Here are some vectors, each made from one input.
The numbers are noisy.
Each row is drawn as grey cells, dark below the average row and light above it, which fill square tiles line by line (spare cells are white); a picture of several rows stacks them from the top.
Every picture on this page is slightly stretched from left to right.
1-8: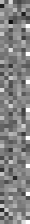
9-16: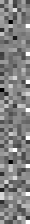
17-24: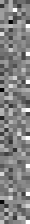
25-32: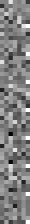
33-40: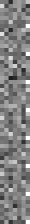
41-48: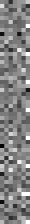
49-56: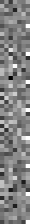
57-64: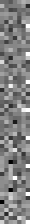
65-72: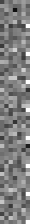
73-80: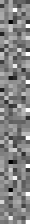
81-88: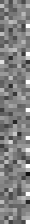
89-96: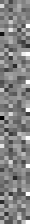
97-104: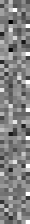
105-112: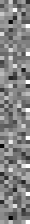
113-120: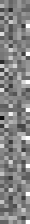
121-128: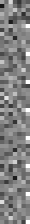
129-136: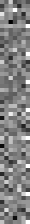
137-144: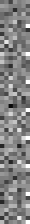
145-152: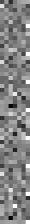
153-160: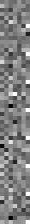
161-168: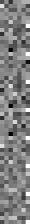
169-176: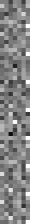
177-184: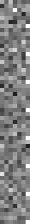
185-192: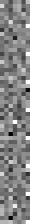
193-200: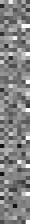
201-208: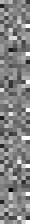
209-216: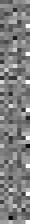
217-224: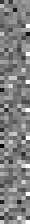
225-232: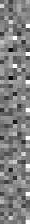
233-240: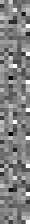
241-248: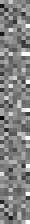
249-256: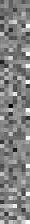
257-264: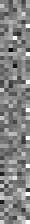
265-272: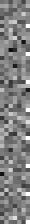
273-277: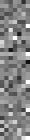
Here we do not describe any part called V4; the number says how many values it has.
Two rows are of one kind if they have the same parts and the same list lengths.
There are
3 kinds of row.
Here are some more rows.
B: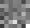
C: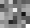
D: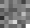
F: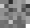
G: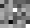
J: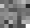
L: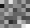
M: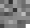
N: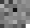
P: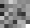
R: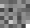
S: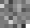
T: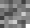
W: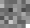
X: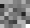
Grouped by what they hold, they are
B, D, F, J, M, N, R, S, T, W
C, G
L, P, X

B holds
four true/false values.
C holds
a point on a 6-point line and a value of V4.
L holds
one of 10 labels and a value of V4.
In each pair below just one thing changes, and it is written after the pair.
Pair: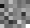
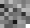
the value of V4
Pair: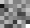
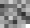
the label
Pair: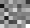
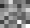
the label
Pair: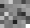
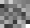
the label
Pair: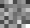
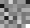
the label
